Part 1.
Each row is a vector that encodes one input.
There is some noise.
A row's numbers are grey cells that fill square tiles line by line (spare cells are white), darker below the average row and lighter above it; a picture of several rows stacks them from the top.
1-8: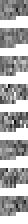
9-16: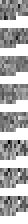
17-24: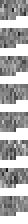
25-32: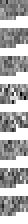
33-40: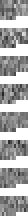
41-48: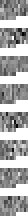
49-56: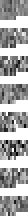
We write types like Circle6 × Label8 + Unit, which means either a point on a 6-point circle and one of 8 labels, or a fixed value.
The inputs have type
Bool × Tree7 + Unit.
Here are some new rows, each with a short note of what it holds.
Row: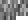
a node of a 7-node tree and a true/false value
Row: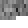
a node of a 7-node tree and a true/false value
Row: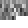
a fixed value
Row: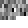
a node of a 7-node tree and a true/false value
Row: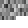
a node of a 7-node tree and a true/false value
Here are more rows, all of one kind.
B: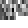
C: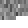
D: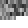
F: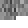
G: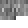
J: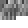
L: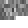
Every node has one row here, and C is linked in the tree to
G, J and L.
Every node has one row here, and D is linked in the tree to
J.
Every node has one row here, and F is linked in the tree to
G.
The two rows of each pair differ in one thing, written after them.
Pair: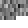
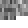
the true/false value
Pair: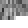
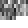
the true/false value
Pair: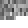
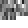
the node of the tree
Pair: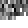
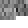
the node of the tree
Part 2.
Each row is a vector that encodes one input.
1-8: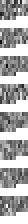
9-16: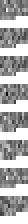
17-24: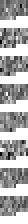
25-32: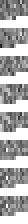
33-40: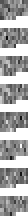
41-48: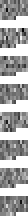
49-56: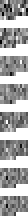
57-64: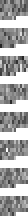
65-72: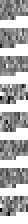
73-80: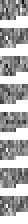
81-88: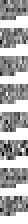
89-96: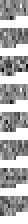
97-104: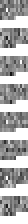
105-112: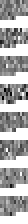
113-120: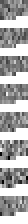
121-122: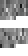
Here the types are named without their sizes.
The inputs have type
Bool × Bool × Bool × Bool + Tree.
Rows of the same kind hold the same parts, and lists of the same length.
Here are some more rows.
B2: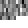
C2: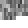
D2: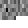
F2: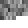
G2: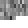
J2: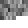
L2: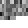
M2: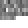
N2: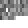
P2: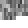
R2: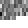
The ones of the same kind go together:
B2, L2, R2
C2, D2, F2, G2, J2, M2, N2, P2

